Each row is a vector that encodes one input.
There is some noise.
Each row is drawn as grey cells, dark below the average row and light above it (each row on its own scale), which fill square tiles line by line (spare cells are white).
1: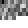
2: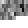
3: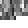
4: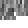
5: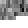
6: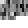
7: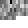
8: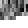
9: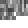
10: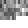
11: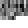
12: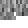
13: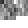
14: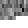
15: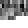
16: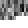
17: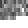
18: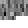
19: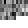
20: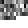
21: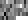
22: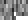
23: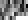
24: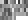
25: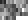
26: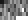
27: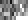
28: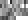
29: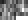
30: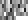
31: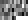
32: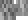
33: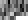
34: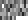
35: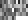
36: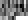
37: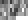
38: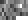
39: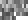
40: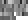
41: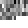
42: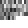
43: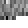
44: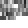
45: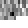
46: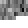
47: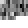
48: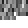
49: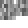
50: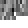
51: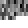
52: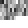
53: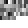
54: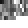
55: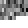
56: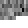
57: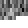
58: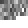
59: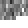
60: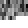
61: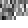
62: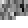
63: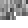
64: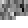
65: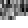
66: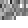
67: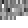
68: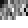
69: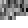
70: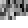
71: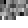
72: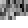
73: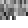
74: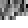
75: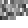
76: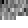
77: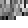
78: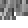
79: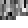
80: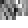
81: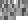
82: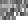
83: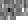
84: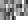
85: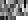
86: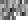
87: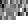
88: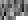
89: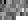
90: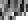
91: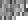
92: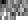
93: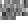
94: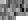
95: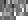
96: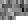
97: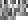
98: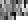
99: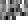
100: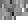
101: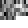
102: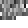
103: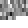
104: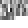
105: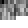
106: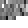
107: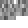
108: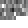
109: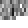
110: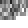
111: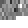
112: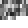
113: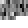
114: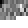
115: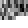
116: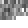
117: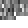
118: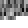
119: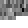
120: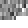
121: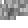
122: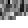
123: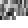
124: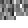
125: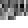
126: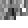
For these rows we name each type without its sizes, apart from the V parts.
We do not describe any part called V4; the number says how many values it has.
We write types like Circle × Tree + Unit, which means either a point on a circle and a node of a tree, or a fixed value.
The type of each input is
Label × Label × (Label × V4 + Unit).
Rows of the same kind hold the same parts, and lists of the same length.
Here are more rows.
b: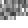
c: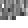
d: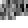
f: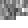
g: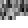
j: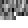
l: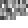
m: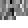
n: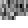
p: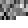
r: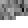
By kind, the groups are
b, c, f, j, l, m, p
d, g, n, r

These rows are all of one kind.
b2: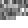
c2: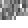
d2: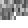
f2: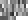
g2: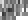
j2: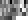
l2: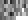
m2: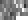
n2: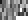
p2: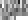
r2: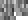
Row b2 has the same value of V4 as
d2 and r2.
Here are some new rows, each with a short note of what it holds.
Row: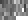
three labels and a value of V4
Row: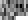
two labels
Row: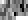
two labels
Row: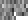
three labels and a value of V4
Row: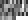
three labels and a value of V4
